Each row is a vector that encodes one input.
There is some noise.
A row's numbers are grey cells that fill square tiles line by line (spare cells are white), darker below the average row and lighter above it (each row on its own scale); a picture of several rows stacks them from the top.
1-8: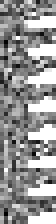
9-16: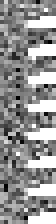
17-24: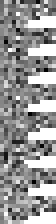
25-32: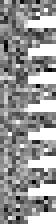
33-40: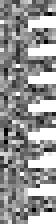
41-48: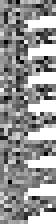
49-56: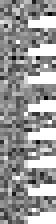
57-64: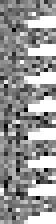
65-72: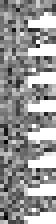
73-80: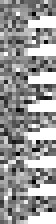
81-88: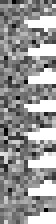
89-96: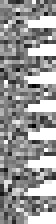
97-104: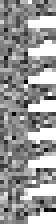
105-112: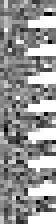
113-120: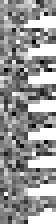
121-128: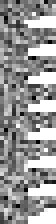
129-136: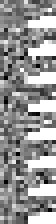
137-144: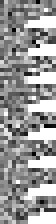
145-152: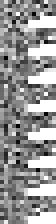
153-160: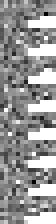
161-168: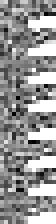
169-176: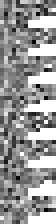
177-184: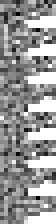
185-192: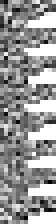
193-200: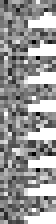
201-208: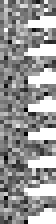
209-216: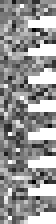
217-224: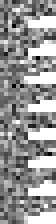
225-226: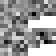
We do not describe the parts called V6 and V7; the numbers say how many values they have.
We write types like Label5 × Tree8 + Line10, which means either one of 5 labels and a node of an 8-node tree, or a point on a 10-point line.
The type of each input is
Bool × (Circle8 + Unit) × V7 + V6.
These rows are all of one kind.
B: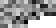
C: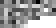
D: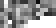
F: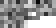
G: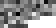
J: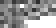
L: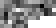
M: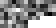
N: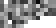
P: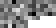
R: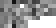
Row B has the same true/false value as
C and F.
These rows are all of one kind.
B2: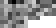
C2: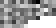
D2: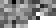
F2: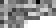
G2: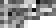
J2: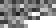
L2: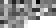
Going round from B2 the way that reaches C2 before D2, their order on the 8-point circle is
B2, G2, J2, L2, C2, F2, D2.
